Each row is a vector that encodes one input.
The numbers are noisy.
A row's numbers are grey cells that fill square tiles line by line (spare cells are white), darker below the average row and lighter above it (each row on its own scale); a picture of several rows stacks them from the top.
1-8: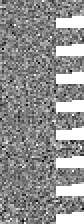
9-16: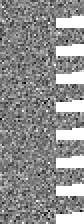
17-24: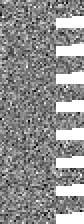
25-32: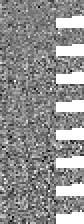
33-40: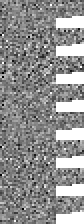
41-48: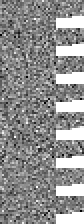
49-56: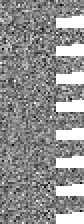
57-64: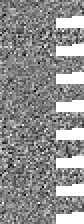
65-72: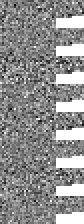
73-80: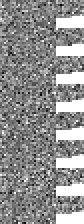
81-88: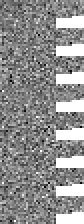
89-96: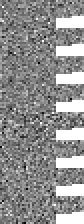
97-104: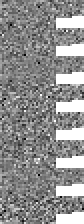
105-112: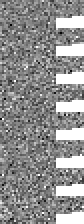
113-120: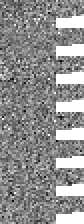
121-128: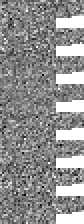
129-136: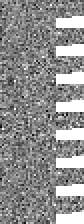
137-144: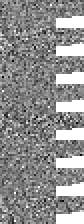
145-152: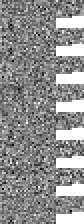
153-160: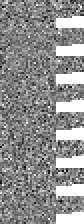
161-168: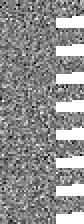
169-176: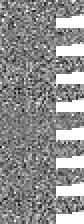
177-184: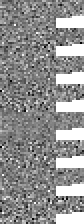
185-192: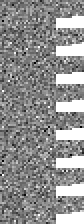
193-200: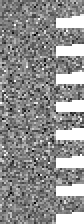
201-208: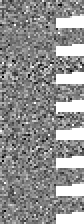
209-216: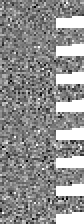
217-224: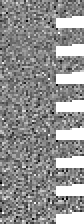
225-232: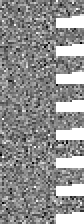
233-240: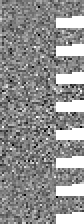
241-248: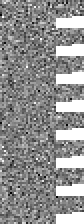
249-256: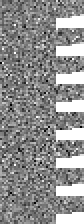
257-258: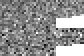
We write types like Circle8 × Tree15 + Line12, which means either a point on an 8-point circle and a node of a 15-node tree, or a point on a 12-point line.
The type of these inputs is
Label4 × (Label4 + Line13) + Label8.
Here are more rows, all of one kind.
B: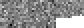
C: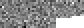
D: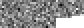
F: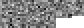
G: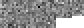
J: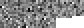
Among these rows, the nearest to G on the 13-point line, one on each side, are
B and F.
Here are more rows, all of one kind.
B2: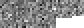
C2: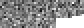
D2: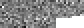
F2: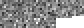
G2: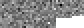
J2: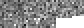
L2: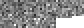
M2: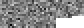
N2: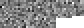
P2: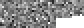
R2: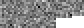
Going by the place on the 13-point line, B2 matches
F2, J2, L2 and N2.
